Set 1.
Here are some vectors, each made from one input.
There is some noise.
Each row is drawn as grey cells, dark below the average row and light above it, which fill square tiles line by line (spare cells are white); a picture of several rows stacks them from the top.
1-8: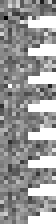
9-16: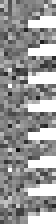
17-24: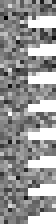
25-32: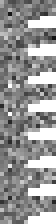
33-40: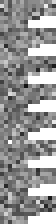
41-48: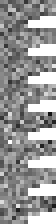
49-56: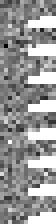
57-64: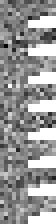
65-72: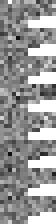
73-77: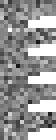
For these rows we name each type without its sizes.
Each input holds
either a point on a line, or a node of a tree.
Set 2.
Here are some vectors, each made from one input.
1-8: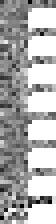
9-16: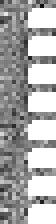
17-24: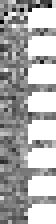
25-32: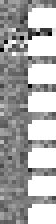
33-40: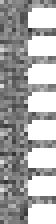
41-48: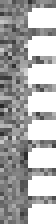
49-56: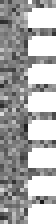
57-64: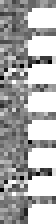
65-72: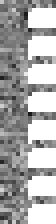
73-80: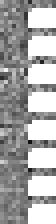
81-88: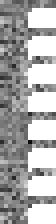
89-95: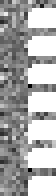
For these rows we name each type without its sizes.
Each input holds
a list of points on a line.
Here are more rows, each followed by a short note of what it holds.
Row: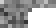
a list of two items
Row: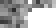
a list of one item
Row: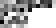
the empty list
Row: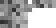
a list of one item
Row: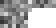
a list of one item
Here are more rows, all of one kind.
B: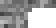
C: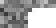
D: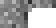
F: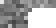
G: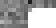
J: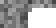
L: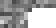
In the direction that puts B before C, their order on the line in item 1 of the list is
D, G, J, B, L, C, F.
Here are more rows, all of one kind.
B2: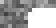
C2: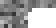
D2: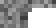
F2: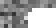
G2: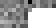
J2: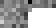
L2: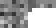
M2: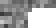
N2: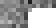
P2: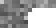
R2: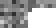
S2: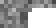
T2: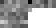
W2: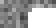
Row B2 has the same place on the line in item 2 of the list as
D2, P2 and S2.
